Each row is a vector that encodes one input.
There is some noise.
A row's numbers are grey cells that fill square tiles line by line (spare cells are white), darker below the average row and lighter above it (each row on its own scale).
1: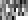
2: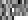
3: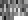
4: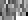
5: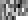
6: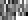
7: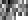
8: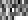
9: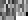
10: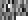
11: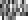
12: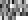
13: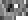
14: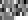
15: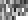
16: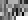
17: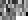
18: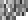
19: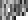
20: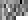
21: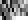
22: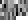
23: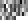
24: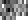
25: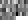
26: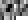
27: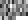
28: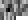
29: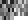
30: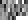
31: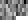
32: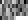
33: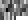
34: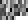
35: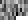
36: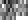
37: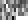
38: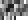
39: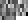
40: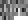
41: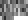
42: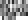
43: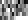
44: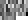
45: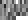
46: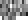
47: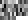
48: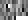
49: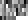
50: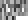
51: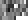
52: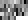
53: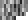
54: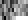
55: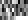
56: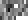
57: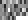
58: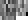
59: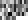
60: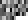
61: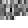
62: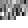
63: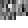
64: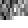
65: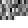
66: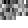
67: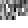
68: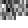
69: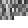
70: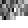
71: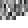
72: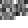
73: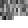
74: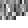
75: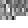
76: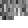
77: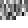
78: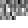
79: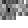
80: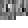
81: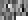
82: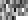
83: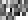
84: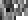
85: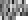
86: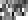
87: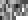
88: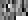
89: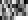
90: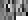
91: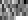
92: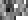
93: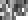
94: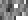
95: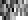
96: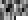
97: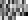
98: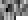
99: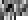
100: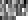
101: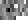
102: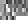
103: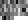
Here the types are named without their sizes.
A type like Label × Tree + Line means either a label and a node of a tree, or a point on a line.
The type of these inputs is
Bool × Circle + Tree.
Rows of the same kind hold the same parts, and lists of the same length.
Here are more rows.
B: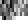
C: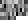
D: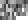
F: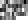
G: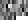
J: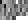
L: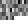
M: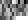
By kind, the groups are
B, G
C, D, F, J, L, M

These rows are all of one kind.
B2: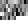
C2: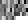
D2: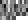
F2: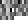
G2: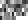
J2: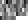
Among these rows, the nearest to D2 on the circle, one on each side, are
B2 and C2.
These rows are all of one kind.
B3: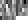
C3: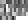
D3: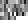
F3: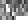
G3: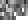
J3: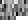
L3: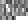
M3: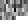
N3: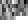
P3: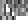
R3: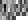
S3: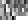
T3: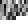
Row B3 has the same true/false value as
D3, G3, J3 and N3.
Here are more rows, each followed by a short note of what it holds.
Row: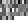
a point on a circle and a true/false value
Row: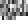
a node of a tree
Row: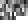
a point on a circle and a true/false value
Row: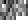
a node of a tree
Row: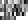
a point on a circle and a true/false value
